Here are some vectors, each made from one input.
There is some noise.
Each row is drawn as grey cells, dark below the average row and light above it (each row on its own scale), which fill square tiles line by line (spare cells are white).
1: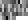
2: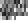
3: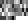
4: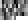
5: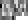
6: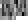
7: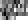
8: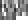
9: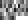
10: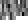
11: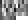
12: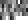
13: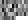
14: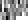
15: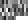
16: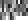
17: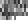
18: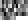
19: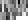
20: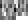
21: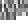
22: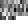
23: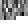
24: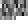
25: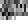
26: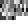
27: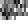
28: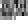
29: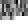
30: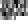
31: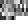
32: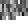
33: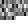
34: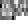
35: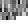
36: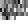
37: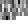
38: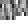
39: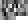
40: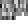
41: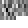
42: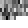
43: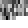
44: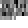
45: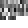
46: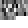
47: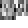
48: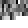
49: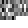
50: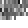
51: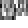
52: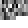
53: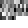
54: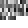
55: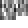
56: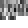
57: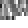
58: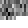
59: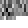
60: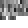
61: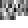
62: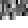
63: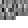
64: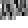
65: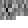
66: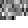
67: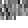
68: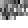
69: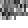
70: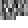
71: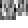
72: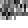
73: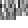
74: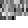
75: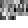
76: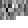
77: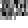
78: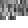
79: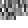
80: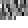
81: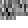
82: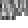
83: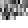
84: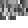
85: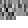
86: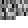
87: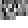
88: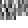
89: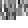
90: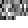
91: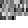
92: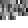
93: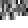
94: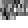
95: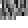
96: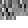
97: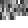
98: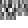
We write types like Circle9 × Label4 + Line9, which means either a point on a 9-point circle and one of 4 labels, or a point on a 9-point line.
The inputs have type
Bool × Line7.
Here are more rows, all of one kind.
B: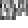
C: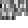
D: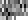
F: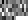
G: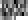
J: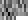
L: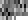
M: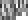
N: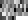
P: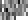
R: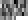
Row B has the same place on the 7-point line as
M and N.
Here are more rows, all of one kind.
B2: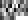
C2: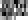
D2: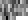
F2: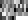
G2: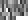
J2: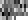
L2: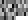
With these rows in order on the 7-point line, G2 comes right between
F2 and J2.
